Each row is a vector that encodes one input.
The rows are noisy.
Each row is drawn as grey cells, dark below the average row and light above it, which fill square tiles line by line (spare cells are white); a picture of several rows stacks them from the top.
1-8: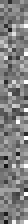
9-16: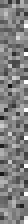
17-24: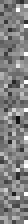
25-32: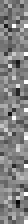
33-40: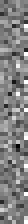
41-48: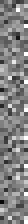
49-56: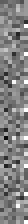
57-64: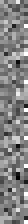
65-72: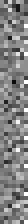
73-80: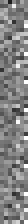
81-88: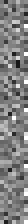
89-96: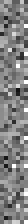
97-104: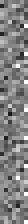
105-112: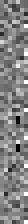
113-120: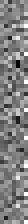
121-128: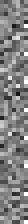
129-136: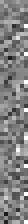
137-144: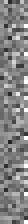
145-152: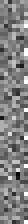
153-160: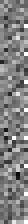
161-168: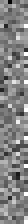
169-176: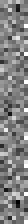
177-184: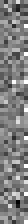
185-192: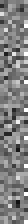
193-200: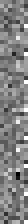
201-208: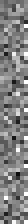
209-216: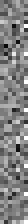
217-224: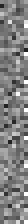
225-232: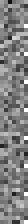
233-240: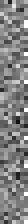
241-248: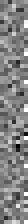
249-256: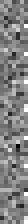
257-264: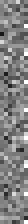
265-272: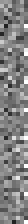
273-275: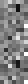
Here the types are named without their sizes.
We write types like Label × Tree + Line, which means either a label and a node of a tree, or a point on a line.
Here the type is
Bool × Bool × Bool + Line.
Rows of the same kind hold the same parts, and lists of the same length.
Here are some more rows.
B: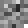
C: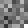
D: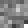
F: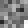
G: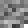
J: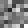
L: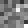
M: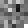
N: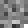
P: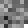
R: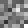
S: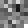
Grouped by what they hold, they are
B, D, G, J, L, M, N, R, S
C, F, P

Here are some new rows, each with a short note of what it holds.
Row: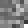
a point on a line
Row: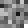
three true/false values
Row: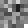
a point on a line
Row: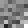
three true/false values
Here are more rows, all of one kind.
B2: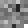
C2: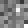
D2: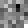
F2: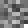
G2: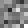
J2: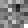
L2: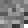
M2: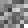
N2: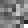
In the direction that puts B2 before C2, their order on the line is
D2, J2, B2, F2, L2, N2, C2, M2, G2.
